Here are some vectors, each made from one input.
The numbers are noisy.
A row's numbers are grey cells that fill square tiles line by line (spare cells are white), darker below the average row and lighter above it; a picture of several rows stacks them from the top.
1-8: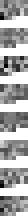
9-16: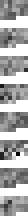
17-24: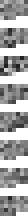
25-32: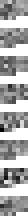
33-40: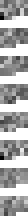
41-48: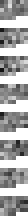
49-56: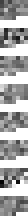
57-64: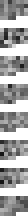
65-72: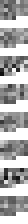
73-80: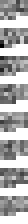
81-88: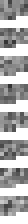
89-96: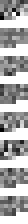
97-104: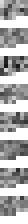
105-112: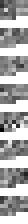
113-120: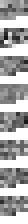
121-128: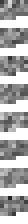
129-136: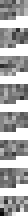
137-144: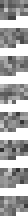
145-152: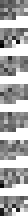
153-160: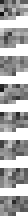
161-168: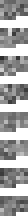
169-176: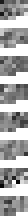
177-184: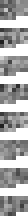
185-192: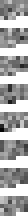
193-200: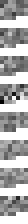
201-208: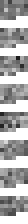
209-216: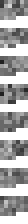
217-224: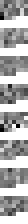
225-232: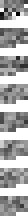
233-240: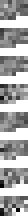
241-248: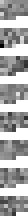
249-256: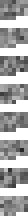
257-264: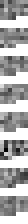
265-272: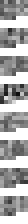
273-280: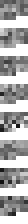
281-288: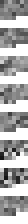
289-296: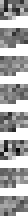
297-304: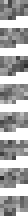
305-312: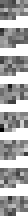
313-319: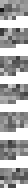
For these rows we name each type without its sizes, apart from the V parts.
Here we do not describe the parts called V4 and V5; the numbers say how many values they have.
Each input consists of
either a point on a line, three true/false values and a value of V5, or a value of V4.
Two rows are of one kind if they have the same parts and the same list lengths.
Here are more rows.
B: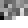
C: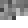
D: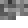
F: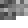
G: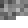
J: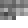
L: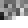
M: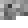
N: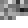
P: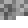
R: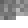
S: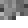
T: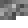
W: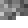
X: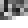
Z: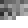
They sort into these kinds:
B, L, X, Z
C, D, F, G, J, M, N, P, R, S, T, W

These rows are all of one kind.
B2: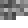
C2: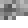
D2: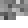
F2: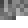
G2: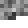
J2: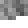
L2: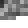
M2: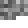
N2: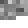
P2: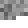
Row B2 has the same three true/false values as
C2, D2, M2 and N2.
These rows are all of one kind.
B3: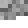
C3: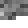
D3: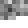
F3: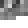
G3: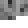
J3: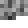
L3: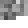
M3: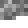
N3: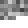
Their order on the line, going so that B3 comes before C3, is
D3, B3, L3, G3, J3, C3, M3, F3, N3.
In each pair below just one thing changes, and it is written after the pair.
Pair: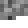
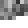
the place on the line
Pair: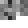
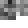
the value of V5
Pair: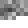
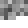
the value of V5
